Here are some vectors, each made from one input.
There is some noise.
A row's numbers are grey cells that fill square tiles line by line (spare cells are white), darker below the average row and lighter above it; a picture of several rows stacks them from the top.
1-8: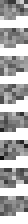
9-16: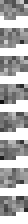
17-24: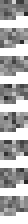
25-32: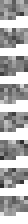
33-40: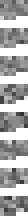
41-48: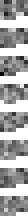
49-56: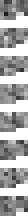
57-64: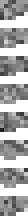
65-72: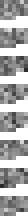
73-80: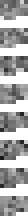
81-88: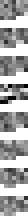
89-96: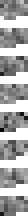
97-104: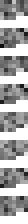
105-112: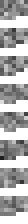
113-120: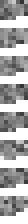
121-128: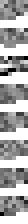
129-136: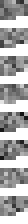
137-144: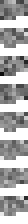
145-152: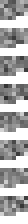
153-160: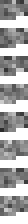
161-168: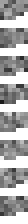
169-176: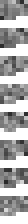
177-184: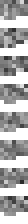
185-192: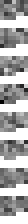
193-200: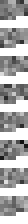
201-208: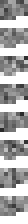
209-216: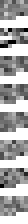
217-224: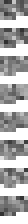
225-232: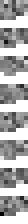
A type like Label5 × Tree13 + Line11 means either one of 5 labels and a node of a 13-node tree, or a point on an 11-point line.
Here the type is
List2(Line5).
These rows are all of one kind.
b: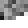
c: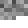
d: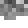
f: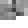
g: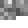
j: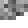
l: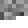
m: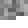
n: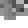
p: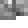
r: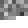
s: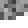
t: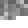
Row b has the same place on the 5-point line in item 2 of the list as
l and r.
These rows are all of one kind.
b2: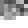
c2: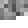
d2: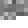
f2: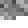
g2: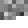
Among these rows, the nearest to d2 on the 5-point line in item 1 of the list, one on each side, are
f2 and g2.
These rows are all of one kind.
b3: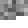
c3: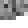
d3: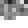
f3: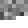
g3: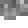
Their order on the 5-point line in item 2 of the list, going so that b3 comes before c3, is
f3, d3, g3, b3, c3.
